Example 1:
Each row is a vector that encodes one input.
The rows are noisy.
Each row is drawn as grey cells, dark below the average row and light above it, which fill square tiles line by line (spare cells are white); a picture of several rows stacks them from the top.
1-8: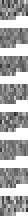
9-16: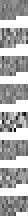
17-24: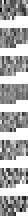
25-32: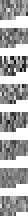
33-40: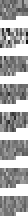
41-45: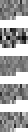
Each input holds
a point on a 6-point line.
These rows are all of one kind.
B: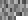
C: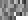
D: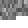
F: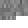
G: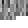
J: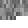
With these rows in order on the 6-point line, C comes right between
B and J.
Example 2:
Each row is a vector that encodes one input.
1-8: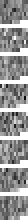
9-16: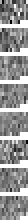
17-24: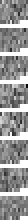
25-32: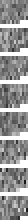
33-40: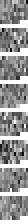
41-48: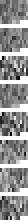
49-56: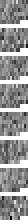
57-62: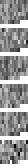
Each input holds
four true/false values.
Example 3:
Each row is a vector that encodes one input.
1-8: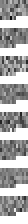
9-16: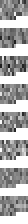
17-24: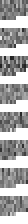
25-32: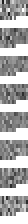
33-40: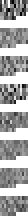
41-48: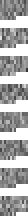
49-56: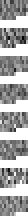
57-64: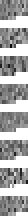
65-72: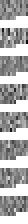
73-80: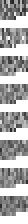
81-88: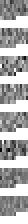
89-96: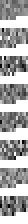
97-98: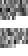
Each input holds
a point on a 13-point circle.
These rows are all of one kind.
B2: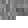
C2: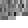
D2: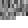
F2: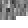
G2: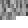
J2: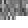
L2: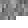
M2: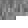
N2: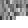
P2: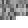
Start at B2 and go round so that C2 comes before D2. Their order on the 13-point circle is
B2, L2, J2, G2, F2, N2, P2, C2, M2, D2.
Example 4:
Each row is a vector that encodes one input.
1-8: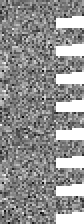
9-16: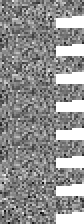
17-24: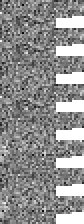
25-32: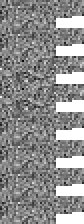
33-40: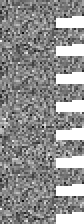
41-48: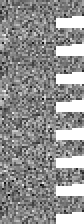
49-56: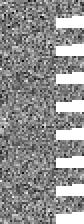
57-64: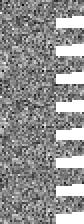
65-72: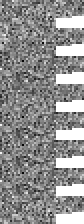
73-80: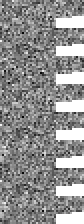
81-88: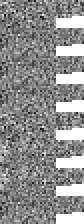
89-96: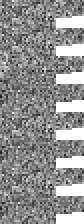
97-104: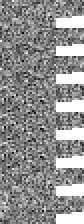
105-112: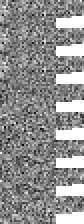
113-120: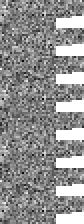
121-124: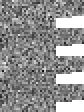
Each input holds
one of 5 labels.
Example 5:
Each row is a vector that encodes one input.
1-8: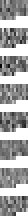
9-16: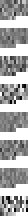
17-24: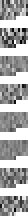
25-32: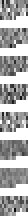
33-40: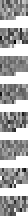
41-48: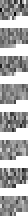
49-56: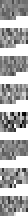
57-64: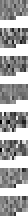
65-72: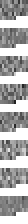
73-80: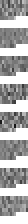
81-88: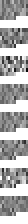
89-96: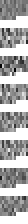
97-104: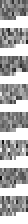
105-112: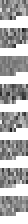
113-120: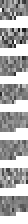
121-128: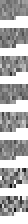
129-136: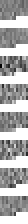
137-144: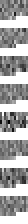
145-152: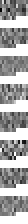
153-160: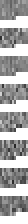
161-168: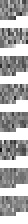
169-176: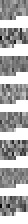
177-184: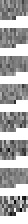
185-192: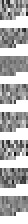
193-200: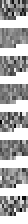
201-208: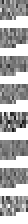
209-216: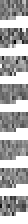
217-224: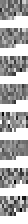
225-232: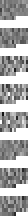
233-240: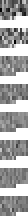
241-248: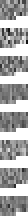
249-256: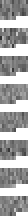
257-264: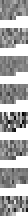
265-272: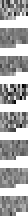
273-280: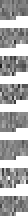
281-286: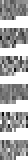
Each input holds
a point on a 13-point line.
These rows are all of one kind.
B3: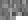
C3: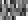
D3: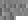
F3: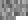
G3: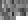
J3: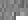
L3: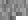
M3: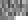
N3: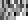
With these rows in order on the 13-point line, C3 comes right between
F3 and J3.
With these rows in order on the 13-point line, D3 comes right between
L3 and M3.
